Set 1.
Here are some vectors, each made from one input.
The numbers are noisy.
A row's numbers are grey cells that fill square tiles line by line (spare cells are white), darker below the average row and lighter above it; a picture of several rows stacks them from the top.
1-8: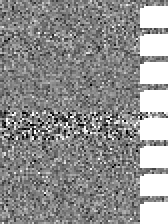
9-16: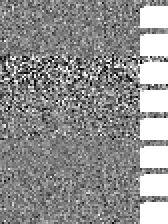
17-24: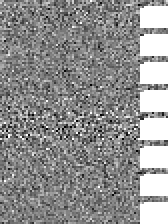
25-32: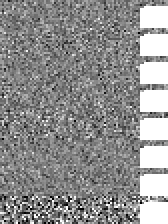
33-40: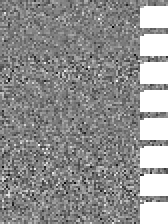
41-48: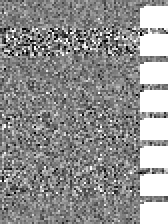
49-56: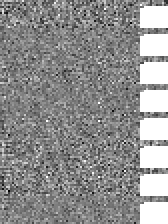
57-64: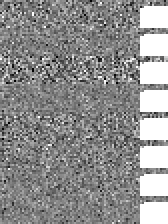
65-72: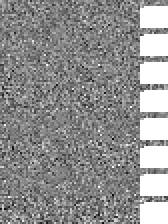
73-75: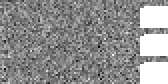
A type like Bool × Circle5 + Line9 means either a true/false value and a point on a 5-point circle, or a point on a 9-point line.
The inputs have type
Bool × Tree9 + Unit.
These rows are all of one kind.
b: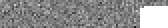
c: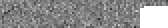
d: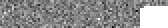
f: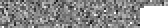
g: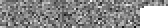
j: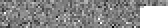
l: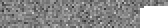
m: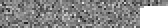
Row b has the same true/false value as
c and g.
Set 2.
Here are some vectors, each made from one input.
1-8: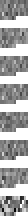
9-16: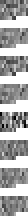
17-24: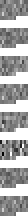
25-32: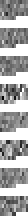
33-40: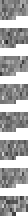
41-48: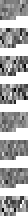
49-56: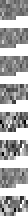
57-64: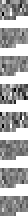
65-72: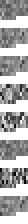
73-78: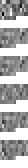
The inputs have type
Bool × Bool × Bool + Line3 × Line3 + Unit.
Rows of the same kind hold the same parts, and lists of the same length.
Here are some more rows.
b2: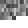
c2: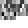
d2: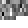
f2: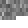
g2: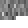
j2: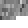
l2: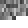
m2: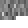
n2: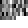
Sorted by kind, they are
b2, l2
c2, d2, n2
f2, g2, j2, m2

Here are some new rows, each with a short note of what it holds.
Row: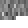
three true/false values
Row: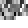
a point on each of two 3-point lines
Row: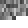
a fixed value
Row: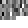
a point on each of two 3-point lines
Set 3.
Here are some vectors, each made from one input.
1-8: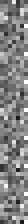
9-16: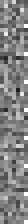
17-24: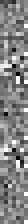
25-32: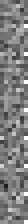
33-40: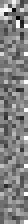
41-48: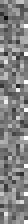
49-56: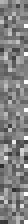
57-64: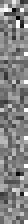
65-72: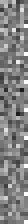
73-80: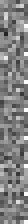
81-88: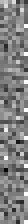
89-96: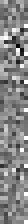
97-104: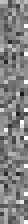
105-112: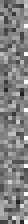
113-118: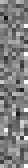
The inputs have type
Bool × Circle8 + Unit.
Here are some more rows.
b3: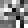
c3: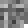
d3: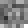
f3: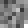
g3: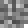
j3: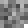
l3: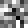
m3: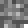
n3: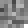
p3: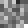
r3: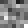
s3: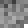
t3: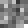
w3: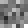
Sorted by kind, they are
b3, l3
c3, d3, f3, g3, j3, m3, n3, p3, r3, s3, t3, w3

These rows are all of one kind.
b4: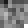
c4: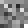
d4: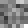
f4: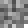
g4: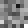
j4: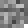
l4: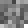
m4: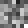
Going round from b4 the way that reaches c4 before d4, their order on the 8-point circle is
b4, j4, m4, c4, g4, d4, l4, f4.
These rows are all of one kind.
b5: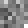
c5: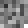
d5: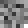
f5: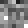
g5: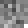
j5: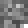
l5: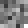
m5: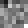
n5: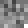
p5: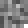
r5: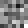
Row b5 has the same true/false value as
j5 and p5.
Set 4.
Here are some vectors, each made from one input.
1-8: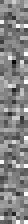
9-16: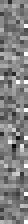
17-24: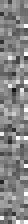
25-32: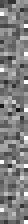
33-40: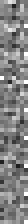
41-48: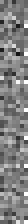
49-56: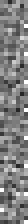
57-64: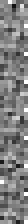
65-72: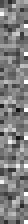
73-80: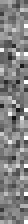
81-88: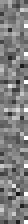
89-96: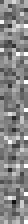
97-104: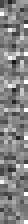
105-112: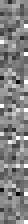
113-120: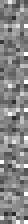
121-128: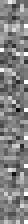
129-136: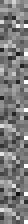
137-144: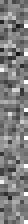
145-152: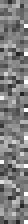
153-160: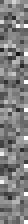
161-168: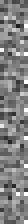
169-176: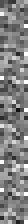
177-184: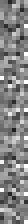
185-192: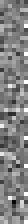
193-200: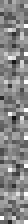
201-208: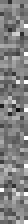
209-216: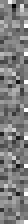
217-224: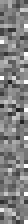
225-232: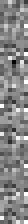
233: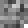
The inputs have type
Bool × Line17.
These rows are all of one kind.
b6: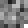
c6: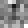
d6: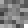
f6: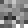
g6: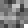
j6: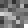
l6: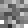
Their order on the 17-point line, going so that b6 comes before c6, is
j6, b6, g6, d6, f6, c6, l6.
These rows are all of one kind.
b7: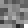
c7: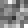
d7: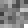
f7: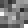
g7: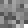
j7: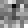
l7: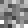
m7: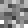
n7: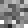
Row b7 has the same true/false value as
c7, d7 and j7.
